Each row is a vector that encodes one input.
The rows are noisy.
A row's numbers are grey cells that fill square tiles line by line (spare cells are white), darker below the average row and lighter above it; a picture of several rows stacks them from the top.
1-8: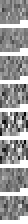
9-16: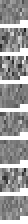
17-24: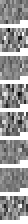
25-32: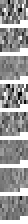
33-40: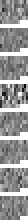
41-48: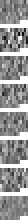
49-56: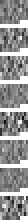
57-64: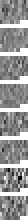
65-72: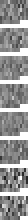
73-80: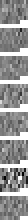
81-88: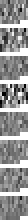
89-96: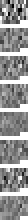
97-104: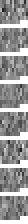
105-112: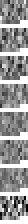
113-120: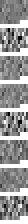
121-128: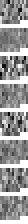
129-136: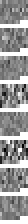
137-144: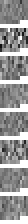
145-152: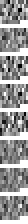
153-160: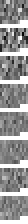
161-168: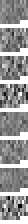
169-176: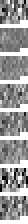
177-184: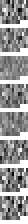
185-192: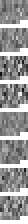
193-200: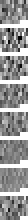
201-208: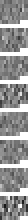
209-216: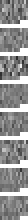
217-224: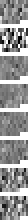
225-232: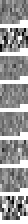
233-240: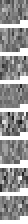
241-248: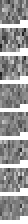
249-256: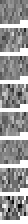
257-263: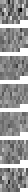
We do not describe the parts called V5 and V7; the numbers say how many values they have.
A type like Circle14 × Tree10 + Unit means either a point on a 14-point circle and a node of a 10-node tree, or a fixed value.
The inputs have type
(Bool × V7 + Unit) × Line11 × V5.
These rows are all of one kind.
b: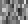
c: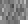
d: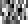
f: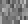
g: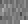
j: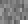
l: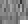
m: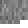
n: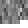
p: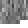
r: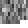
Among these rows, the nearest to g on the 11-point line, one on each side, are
m and r.
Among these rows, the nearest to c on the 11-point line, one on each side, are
j and p.
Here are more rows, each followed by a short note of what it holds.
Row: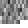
a point on an 11-point line, a true/false value, a value of V5 and a value of V7
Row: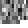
a point on an 11-point line and a value of V5
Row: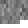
a point on an 11-point line and a value of V5
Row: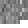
a point on an 11-point line, a true/false value, a value of V5 and a value of V7
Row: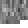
a point on an 11-point line and a value of V5
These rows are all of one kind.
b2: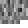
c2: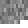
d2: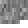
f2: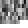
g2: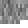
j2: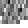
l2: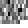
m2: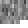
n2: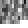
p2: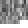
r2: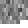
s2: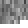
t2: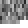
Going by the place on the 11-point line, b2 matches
s2 and t2.
